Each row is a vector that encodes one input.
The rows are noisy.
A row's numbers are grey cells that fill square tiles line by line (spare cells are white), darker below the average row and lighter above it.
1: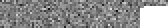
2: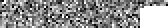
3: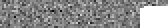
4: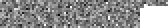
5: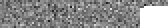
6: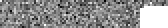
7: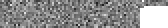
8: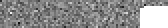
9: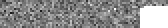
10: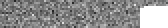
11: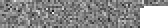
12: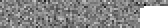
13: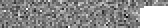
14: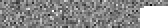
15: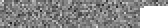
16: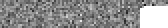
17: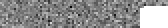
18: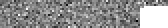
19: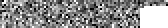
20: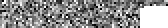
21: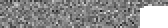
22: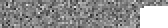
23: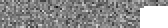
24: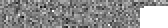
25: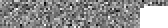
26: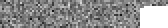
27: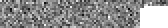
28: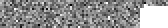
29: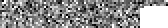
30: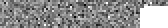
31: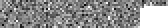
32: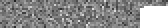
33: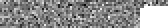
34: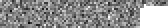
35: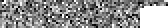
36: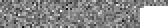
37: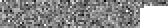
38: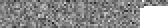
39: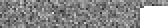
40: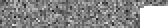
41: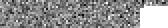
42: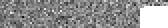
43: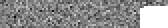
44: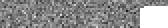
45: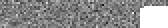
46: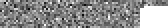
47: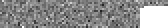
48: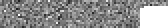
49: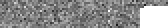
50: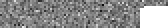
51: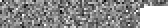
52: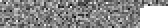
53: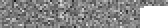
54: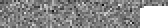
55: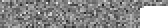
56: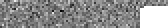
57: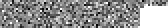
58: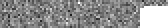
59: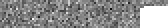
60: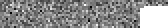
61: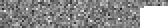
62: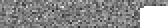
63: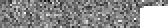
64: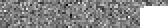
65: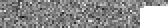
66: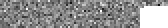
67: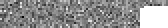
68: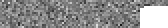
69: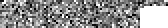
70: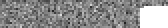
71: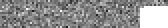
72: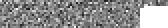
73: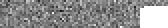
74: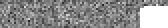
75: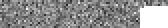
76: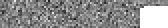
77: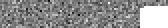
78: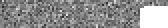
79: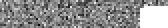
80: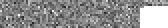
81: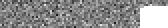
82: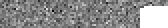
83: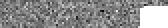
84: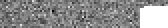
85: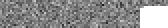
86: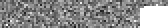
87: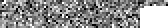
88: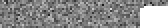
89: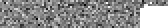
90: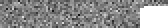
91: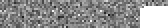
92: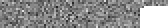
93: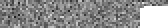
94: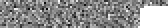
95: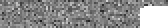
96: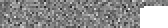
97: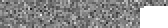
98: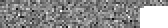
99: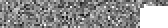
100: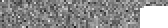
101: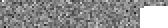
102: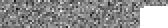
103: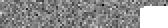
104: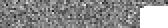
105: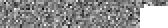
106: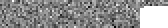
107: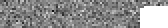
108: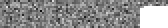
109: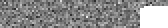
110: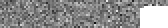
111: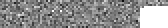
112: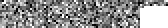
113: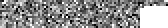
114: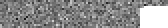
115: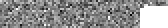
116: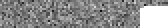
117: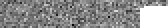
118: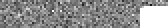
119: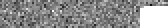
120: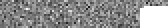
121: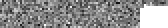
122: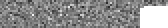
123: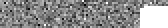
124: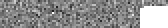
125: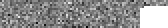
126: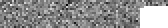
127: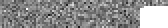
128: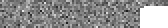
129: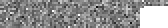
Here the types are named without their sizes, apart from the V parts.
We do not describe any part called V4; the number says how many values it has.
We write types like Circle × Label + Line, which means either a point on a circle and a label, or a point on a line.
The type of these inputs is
List(Bool × V4).
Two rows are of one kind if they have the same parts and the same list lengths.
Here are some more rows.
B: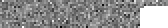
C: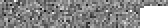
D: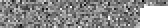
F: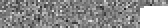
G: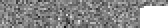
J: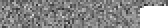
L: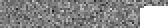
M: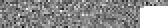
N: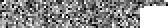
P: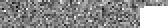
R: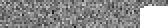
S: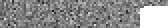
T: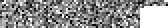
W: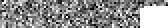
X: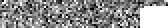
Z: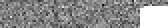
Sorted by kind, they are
B, C, G, J, L, R, S, Z
D
F, M, P
N, T, W, X

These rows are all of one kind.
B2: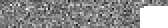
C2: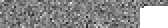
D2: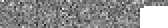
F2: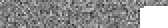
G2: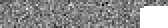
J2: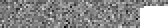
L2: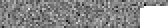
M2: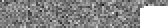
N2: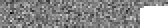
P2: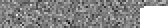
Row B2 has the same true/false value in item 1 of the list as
G2, J2 and N2.
